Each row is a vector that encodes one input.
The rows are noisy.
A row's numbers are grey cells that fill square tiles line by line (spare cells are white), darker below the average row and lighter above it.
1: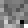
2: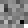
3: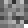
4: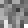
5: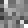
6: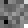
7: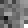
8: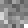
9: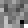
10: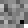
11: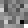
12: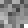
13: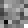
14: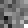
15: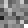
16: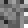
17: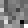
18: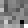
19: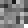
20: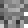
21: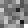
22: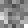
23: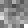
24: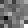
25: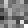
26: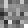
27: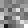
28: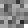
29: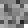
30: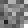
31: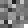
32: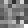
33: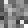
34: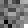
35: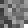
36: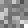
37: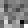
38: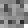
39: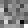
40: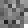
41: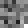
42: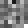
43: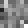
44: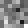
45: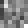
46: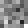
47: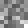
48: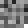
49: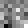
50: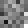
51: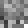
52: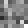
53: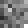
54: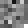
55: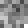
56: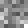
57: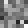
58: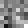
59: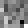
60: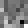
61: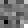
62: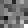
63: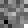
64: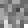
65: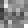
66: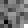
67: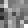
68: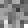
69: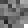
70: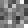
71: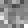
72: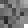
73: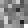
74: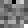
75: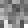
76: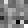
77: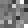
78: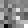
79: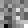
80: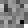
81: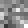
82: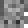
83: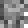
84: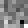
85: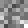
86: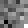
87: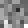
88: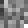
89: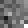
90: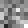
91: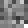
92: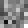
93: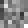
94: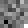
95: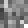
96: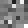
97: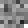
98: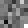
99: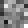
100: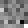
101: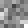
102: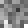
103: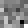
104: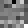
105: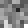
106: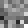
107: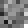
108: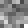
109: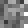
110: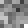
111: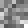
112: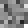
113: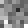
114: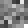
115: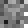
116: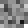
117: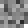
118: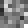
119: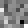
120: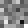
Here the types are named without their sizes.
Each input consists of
either a point on each of two circles, or a point on a line.
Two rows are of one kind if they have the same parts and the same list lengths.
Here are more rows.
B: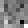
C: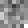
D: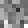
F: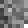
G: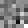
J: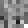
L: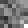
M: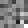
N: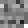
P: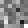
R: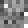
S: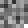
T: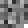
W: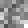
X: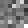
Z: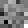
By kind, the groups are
B, C, D, N, P, W
F, G, J, L, M, R, S, T, X, Z

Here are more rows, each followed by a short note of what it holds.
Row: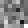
a point on a line
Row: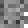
a point on each of two circles
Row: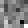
a point on a line
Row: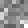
a point on a line
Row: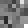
a point on each of two circles
